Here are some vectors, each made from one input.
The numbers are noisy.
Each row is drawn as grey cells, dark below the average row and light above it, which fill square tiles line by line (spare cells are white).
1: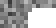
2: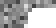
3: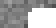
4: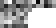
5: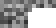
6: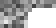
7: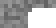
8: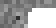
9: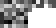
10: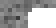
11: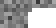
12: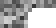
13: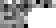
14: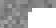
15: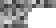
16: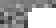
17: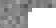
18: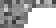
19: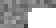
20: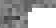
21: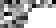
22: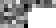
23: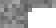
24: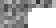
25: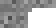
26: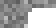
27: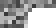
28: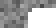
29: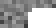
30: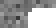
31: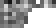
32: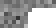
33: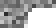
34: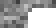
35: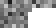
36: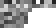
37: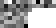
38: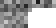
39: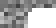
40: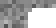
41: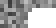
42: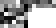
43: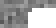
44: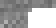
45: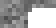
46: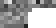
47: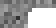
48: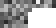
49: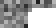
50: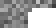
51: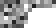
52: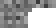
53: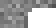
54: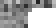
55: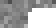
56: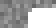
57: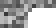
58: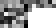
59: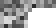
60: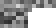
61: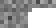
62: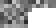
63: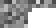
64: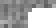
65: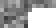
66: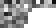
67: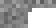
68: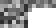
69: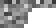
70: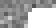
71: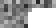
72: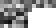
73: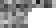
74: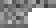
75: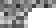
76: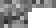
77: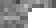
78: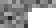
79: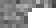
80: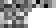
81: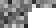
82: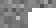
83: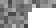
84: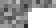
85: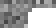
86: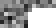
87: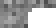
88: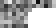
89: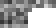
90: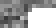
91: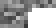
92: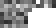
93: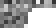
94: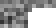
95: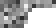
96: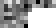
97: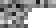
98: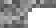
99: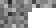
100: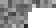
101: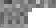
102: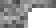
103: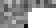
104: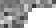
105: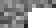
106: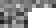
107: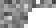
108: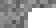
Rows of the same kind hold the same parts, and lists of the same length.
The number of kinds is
4.
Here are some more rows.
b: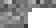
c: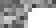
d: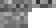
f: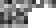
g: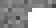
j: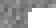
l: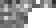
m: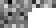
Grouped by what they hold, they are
b, c, g, l
d, j
f
m

